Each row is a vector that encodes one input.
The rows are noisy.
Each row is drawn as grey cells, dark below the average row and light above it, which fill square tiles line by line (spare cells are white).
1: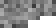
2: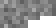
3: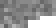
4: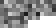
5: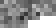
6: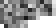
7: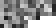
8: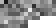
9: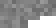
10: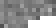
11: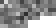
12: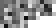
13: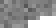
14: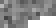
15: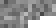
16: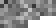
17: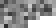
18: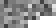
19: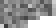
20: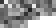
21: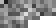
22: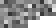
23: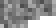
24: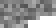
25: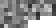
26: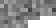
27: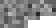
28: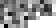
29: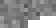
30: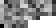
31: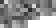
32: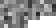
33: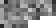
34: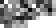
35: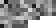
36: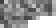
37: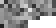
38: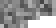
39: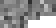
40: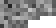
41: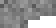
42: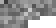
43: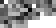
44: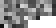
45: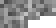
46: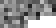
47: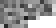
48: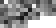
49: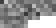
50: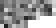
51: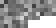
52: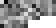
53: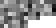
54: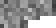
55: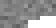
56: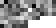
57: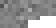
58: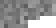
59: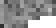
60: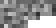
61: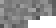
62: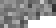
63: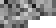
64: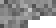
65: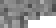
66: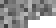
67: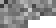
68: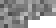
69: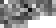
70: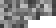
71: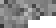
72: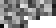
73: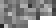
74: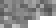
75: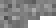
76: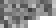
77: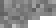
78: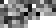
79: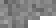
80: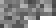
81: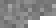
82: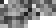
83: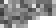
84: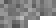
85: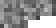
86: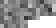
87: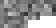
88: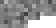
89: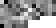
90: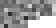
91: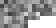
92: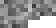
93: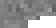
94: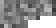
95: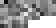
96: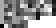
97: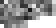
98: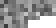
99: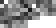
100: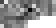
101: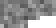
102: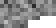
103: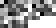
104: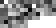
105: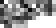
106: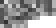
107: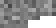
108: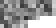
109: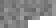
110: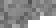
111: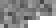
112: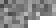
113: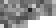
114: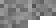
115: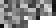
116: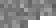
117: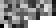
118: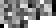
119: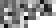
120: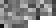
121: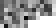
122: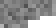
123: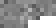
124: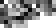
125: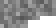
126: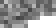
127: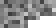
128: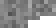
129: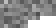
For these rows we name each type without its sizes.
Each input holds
a node of each of two trees, together with either a node of a tree, or five true/false values.
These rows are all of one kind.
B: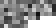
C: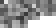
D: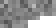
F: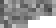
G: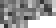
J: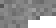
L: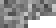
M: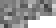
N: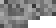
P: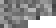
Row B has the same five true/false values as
F and J.
